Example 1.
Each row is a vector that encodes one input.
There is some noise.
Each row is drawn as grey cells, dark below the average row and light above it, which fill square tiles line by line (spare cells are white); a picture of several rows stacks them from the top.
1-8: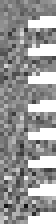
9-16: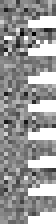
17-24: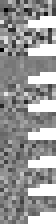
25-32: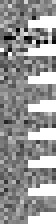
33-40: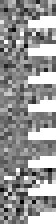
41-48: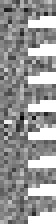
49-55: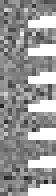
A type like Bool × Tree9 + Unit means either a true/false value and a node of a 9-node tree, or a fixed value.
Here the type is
Line9.
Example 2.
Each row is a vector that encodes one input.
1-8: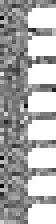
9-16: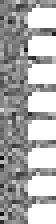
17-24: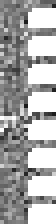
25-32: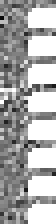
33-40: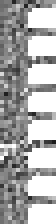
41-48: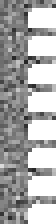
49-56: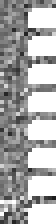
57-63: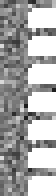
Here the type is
Tree10 + Unit.
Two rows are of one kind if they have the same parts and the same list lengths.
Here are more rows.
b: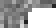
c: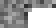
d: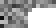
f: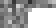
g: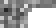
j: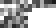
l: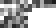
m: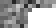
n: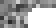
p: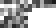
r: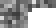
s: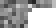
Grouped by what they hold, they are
b, c, d, f, g, m, n, r, s
j, l, p

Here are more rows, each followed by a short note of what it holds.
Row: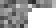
a node of a 10-node tree
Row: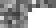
a node of a 10-node tree
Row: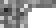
a node of a 10-node tree
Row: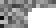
a node of a 10-node tree
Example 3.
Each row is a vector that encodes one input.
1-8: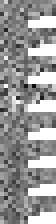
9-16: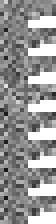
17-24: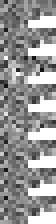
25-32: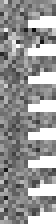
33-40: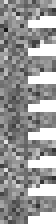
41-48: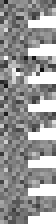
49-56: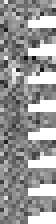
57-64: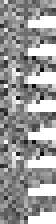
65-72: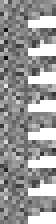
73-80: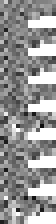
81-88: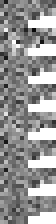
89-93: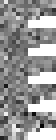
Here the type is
Line6.
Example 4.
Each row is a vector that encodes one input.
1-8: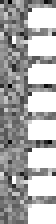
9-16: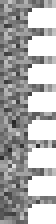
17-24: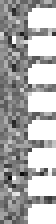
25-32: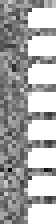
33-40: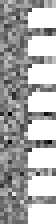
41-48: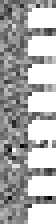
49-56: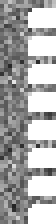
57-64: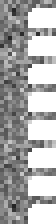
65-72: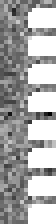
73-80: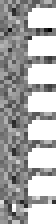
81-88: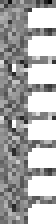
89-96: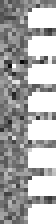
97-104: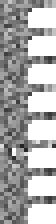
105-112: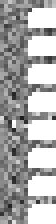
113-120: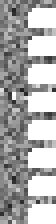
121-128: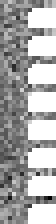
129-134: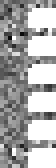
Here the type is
Tree10.
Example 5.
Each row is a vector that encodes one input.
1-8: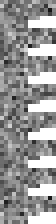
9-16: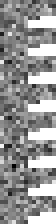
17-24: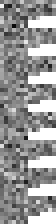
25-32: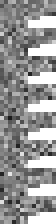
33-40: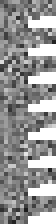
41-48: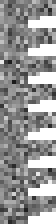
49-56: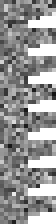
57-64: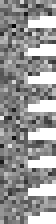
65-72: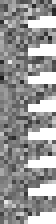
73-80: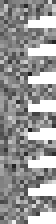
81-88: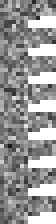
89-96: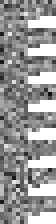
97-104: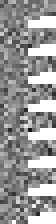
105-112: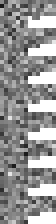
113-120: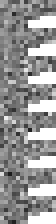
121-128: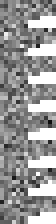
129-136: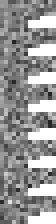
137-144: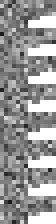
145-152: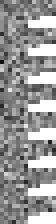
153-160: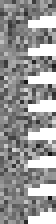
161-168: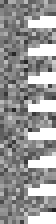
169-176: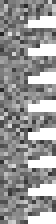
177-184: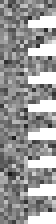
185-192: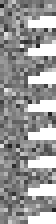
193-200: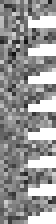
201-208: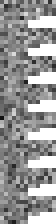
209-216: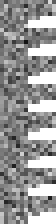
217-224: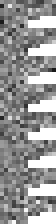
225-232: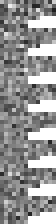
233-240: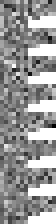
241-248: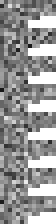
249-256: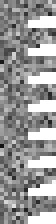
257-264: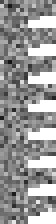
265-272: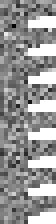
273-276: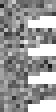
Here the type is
Bool × Bool × Bool × Bool.
